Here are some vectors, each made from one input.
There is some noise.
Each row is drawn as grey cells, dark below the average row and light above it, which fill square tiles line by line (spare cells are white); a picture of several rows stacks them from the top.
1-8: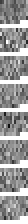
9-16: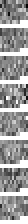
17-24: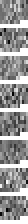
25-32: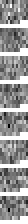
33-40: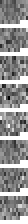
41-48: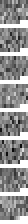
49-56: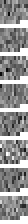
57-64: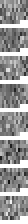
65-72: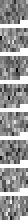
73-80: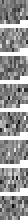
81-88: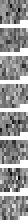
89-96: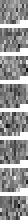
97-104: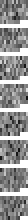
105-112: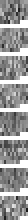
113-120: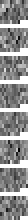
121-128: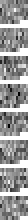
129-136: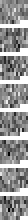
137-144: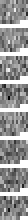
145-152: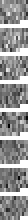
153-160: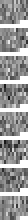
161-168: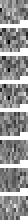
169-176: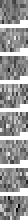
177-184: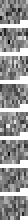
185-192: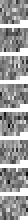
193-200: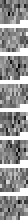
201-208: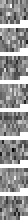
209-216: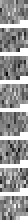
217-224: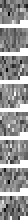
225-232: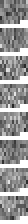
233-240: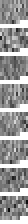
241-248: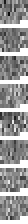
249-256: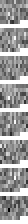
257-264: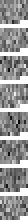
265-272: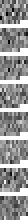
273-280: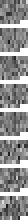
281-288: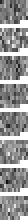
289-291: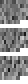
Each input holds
either a point on a 14-point circle, or a fixed value, or one of 9 labels and a true/false value.
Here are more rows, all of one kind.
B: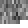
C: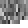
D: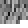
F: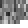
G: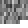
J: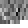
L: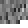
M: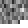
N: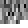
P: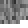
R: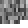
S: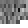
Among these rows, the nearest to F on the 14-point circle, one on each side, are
P and R.
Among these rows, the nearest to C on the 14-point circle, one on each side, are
J and R.
